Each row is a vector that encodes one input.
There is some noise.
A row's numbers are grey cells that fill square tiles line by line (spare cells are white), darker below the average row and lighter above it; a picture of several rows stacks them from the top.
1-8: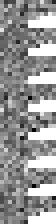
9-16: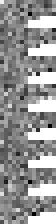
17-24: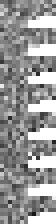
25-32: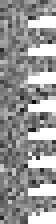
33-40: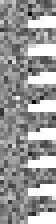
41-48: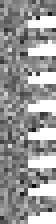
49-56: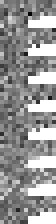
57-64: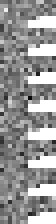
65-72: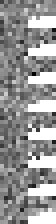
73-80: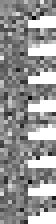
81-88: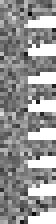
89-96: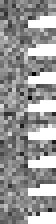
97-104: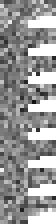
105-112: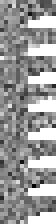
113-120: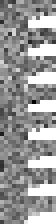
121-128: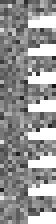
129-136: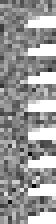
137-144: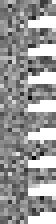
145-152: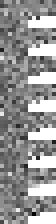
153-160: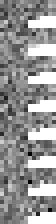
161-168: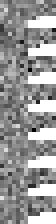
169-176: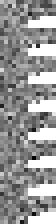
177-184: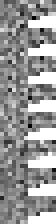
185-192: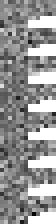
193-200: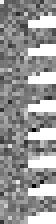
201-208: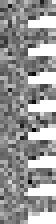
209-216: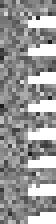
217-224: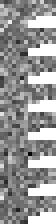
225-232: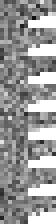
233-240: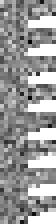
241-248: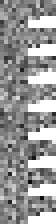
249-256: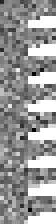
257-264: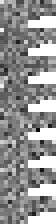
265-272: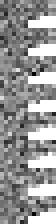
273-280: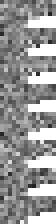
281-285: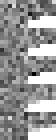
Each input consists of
a node of a 9-node tree, together with either a fixed value, or three true/false values.
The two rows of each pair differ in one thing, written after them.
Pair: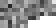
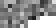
one of the three true/false values
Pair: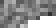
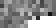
the node of the tree
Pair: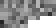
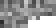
one of the three true/false values
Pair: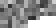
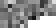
one of the three true/false values
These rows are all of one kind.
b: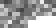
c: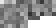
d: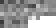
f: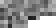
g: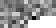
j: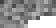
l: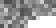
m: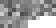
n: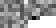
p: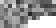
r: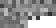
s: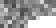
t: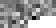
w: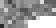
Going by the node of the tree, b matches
l, m, s and w.
